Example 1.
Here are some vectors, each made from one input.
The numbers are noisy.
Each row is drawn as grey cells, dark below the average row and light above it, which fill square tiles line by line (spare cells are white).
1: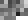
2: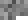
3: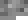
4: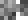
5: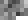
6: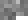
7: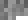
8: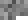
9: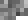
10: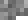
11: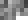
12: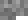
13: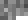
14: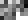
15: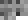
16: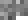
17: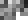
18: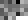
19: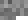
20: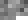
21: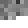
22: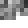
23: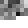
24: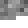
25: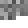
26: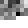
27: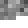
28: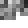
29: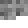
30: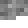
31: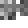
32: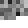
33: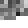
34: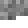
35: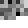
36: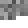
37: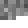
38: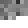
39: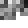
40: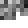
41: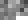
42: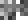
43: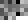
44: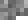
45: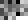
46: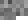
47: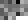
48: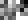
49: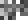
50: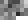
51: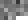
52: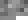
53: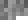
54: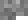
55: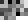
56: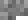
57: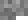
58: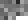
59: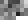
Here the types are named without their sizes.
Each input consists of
a point on a line.
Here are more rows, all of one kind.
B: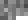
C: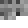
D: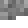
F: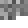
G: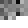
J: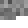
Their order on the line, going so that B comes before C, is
B, G, C, J, D, F.
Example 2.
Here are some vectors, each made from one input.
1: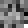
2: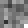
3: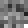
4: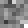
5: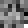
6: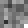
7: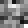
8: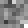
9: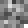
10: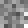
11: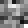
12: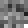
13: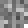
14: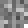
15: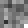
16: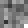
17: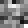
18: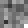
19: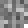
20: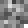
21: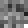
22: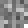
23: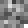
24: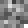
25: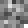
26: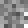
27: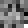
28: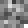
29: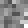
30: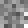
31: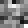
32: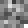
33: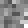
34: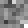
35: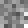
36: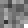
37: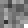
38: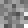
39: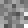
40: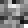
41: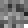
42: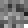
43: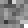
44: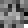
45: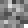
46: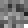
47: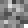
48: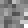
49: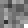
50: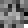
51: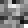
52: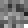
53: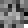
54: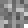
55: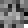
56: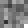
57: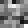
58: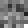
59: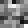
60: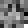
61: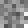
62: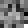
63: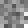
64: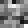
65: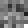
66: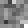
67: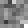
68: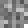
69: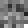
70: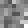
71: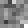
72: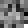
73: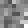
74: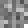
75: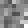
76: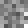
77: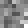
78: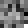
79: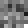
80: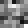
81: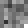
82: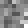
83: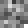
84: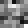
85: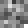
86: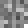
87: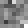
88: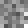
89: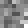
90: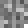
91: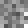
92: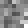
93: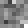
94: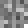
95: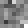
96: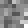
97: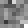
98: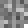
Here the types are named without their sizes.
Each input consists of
a point on a line.
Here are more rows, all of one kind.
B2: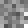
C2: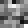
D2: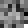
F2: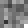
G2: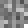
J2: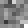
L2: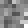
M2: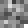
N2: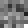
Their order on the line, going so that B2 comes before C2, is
D2, N2, F2, J2, L2, B2, G2, M2, C2.
